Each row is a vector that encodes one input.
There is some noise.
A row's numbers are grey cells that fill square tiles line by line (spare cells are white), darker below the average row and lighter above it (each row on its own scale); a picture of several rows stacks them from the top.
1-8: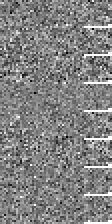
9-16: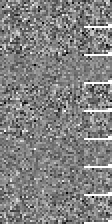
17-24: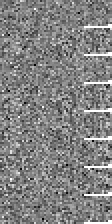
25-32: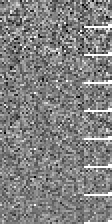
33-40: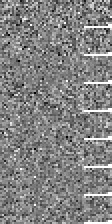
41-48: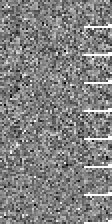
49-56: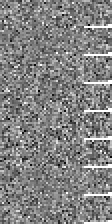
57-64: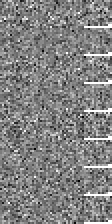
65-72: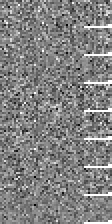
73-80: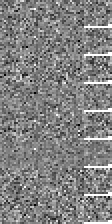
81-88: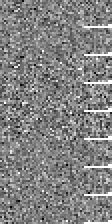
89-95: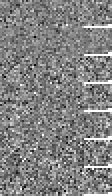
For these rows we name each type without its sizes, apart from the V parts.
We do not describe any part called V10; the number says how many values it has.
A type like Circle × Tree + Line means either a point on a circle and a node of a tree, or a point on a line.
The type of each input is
Bool × (Line + V10).
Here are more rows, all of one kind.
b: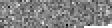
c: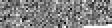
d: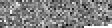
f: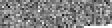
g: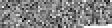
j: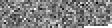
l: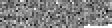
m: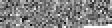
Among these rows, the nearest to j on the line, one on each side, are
b and m.
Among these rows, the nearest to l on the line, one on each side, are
d and f.
